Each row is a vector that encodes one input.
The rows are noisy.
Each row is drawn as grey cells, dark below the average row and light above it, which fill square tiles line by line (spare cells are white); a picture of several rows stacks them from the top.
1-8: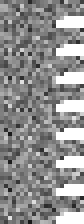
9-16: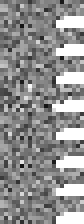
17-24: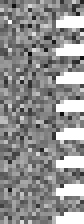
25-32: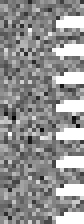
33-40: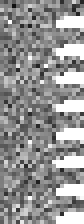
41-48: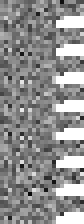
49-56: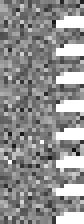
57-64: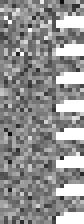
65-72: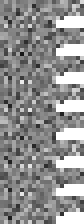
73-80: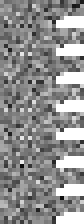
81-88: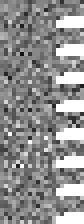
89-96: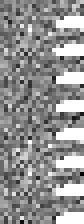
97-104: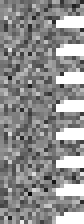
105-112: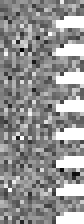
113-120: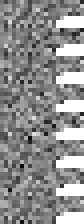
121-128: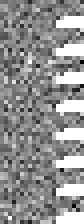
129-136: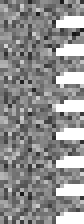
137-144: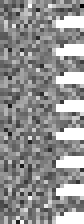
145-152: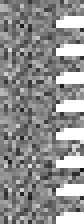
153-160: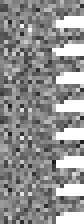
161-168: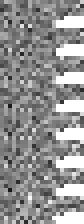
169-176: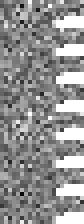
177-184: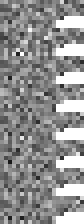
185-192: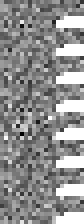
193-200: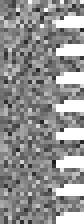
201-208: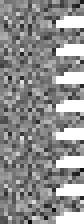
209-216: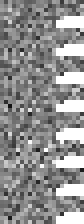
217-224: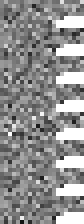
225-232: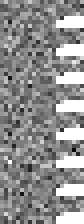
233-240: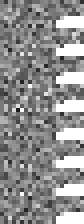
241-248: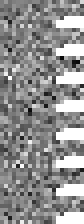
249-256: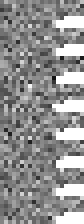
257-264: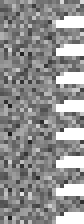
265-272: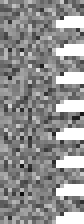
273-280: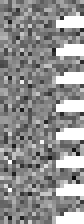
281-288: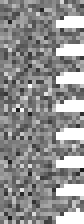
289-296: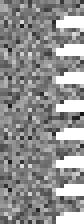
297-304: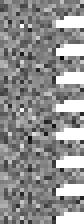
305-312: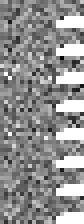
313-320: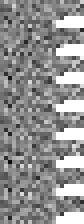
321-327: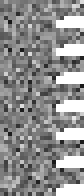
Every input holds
a true/false value, together with either a node of a 9-node tree, or a list of up to three points on an 11-point line.
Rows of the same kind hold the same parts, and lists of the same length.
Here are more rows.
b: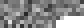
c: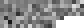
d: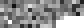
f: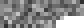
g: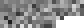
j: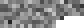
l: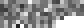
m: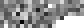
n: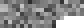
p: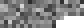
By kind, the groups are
b, f, g, n, p
c
d, m
j
l

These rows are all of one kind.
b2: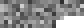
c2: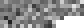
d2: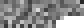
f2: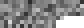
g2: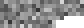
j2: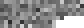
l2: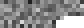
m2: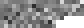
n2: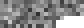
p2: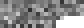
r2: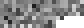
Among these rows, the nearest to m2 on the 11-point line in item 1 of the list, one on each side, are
f2 and l2.
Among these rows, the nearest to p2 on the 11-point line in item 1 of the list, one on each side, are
j2 and n2.
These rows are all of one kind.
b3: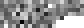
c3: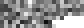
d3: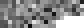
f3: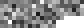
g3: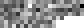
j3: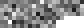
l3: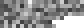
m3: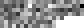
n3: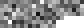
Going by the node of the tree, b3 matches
f3, j3 and n3.
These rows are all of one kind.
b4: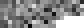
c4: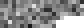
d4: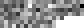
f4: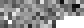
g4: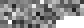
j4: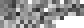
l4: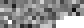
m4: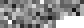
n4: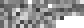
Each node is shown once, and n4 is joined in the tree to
f4 and l4.
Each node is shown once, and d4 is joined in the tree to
l4.
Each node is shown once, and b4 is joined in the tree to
c4.
